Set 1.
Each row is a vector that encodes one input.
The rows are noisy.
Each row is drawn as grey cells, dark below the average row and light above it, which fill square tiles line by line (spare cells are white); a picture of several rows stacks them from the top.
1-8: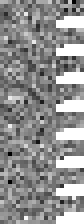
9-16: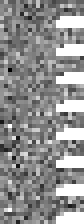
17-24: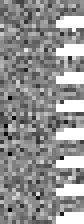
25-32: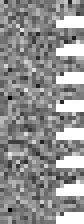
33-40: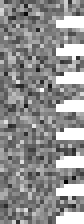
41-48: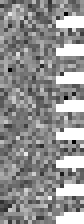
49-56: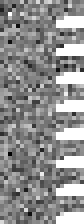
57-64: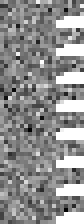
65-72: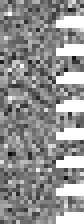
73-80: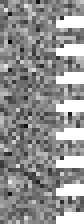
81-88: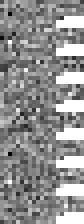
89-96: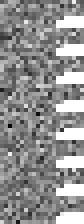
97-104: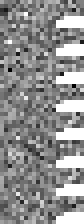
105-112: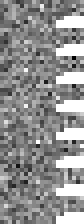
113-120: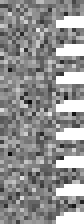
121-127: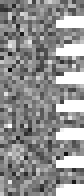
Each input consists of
either a point on an 11-point circle, or a fixed value, or a point on each of two 8-point lines.
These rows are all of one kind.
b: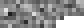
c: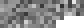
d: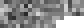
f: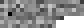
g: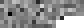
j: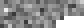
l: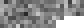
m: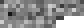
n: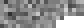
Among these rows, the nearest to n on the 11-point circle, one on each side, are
d and j.
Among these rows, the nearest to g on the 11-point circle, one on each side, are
b and f.
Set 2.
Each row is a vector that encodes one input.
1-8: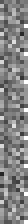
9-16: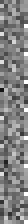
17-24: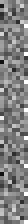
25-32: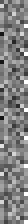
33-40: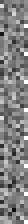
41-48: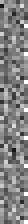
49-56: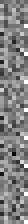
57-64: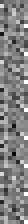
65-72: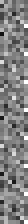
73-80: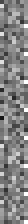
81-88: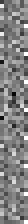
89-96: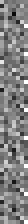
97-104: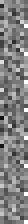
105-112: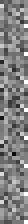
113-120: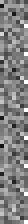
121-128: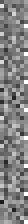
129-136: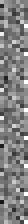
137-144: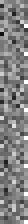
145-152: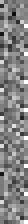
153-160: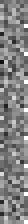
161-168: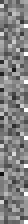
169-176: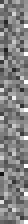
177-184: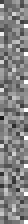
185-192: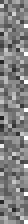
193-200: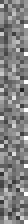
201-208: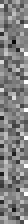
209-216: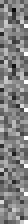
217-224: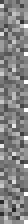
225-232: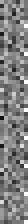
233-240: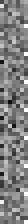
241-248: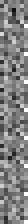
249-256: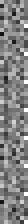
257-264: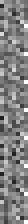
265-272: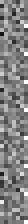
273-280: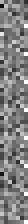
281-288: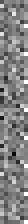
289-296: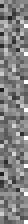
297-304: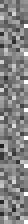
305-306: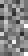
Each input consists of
one of 10 labels and a true/false value.
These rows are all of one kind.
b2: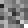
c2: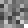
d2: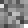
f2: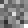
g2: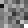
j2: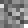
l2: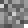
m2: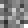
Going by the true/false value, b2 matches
c2 and g2.
